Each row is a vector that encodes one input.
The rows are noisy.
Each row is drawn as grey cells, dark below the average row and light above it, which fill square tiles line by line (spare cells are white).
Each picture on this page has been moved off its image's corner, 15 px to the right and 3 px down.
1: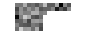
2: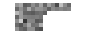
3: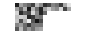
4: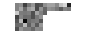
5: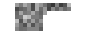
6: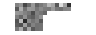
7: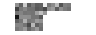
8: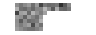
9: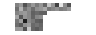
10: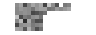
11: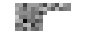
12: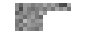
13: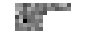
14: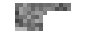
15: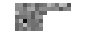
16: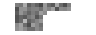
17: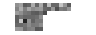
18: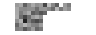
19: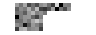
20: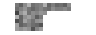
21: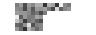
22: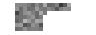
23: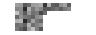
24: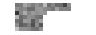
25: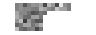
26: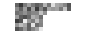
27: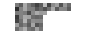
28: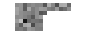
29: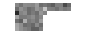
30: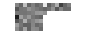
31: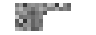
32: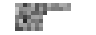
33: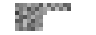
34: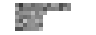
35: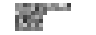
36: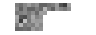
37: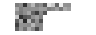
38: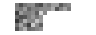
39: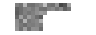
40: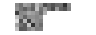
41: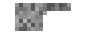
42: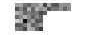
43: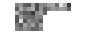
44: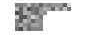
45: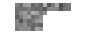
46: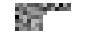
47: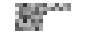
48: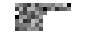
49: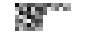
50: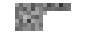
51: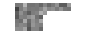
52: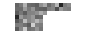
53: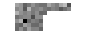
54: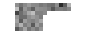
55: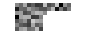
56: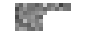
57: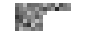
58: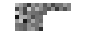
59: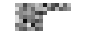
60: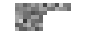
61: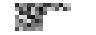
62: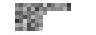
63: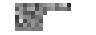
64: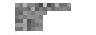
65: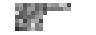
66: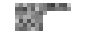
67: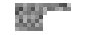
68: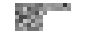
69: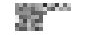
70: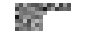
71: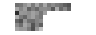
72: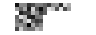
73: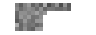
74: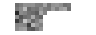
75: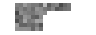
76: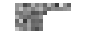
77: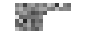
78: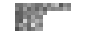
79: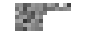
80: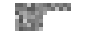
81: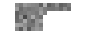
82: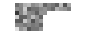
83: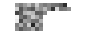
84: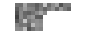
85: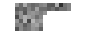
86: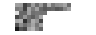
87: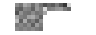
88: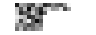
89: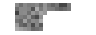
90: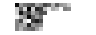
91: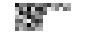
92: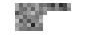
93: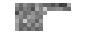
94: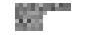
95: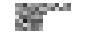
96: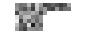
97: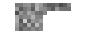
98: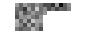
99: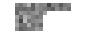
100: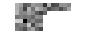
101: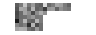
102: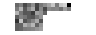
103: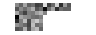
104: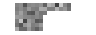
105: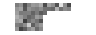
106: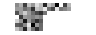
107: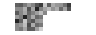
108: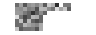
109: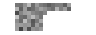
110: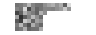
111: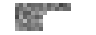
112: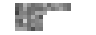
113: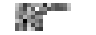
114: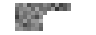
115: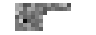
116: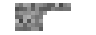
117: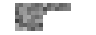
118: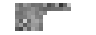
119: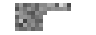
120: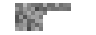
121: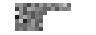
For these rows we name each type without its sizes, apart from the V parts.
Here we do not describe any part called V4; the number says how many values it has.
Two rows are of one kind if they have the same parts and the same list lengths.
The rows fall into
3 kinds.
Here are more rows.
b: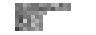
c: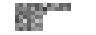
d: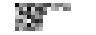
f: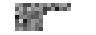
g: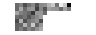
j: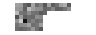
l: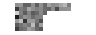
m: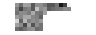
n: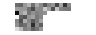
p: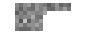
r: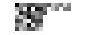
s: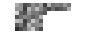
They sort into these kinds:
b, c, m, n, p
d, r
f, g, j, l, s

